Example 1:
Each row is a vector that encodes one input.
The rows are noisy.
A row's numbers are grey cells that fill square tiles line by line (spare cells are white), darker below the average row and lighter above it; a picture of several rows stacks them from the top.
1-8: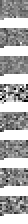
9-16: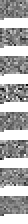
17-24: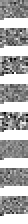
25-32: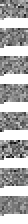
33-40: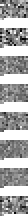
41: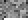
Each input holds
a point on a 6-point line.
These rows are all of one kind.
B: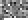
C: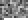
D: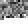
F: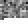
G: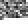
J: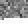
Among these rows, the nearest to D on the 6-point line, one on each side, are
G and J.
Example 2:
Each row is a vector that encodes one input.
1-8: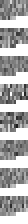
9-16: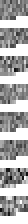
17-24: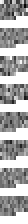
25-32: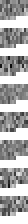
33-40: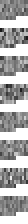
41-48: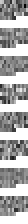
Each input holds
a point on a 4-point line.
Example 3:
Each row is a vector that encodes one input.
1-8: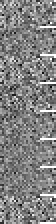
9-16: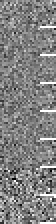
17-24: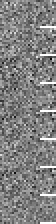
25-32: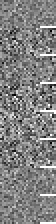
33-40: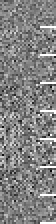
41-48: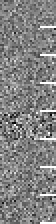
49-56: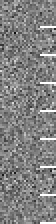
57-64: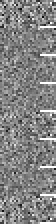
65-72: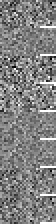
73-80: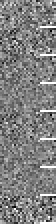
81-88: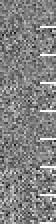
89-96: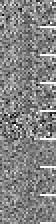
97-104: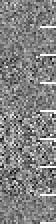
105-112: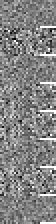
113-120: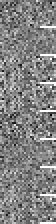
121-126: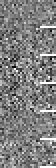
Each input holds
a point on a 15-point line.
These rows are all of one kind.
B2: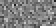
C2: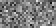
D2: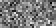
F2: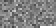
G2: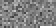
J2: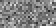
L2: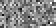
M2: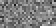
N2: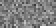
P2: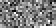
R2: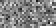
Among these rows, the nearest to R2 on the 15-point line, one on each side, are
J2 and L2.
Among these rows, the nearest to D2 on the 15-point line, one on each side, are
C2 and P2.
